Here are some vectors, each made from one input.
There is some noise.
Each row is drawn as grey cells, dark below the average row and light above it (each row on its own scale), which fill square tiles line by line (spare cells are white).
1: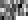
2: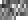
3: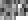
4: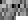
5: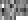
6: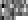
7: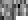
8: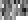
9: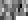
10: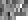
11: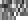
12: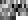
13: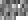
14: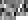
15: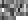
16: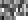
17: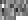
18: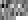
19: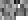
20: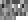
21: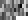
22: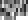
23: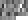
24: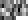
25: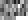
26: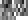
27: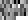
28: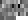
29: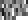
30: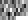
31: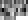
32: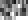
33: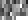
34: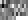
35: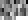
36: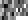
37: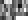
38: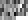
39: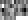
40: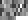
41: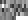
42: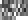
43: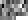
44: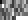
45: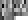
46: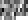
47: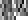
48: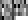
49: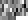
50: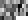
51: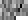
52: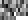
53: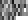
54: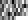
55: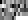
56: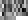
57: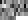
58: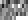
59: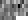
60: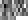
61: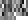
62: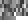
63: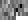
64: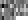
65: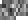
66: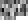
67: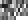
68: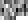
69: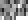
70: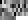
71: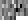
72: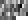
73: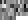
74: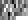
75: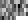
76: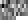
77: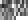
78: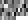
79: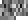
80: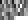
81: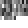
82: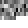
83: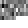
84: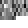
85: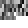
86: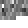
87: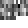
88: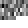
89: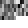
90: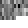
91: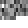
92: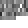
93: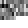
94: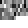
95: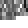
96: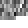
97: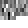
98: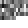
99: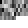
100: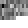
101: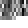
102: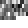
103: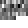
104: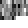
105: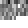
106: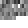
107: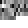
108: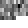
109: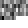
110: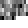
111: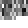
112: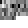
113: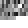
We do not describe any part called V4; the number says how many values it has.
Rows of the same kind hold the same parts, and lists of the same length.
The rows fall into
2 kinds.
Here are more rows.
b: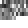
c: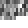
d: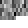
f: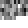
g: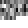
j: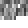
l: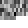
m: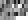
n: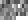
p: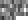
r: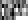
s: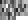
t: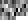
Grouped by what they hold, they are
b, c, f, g, l, m, n, r
d, j, p, s, t

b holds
a node of an 8-node tree and a value of V4.
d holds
a point on a 6-point line and a value of V4.
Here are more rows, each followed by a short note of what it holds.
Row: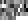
a node of an 8-node tree and a value of V4
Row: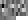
a point on a 6-point line and a value of V4
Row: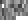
a point on a 6-point line and a value of V4
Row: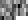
a point on a 6-point line and a value of V4
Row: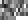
a node of an 8-node tree and a value of V4
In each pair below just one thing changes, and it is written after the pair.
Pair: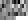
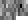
the place on the 6-point line
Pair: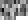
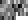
the place on the 6-point line
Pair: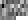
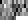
the place on the 6-point line
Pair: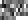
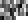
the value of V4
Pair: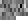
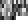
the value of V4
